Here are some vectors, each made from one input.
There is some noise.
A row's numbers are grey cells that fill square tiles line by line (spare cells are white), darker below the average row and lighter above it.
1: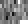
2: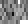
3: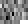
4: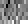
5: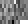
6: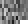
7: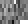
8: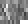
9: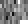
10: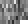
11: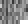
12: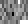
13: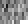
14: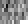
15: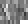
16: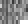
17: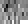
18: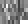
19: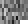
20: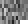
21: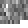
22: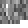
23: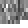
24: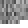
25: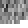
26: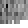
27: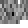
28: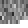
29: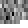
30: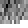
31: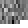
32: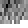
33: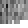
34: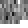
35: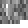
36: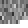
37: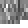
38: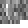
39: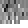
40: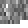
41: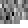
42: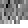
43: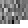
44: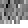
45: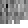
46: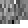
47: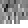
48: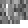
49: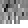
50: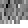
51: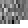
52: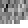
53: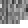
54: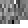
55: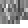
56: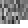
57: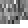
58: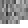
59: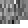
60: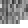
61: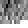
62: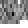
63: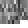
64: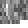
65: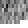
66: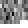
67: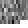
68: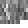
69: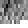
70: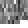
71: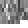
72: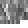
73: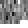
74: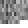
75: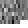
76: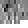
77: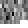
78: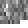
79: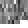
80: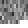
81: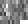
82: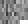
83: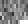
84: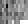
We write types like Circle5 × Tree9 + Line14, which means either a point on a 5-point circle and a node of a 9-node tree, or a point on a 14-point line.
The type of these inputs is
Line8 + Line11.
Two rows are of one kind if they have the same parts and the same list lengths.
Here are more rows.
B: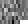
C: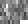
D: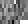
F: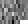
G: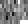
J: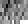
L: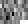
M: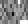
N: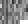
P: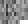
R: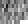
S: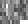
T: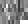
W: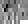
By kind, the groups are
B, C, D, F, S, T
G, J, L, M, N, P, R, W

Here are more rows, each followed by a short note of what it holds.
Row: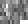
a point on an 8-point line
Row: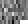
a point on an 8-point line
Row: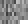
a point on an 11-point line
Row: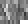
a point on an 8-point line
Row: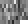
a point on an 8-point line
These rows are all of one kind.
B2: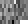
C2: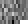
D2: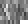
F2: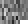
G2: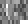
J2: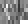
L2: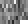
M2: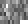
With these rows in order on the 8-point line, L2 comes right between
B2 and J2.
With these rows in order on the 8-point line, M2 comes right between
D2 and G2.
